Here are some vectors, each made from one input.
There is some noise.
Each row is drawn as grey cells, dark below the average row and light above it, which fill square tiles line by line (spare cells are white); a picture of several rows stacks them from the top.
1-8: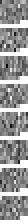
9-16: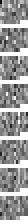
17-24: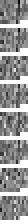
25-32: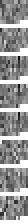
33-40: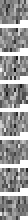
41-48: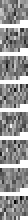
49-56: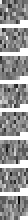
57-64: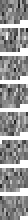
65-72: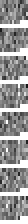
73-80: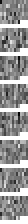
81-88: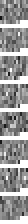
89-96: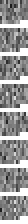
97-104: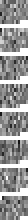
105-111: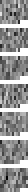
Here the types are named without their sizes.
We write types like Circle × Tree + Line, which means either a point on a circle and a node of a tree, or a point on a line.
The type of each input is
Bool × (Tree + Unit) × (Tree + Unit).
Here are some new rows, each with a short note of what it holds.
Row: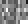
a node of a tree and a true/false value
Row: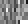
a node of a tree and a true/false value
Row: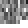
a node of a tree and a true/false value
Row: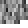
a node of each of two trees and a true/false value
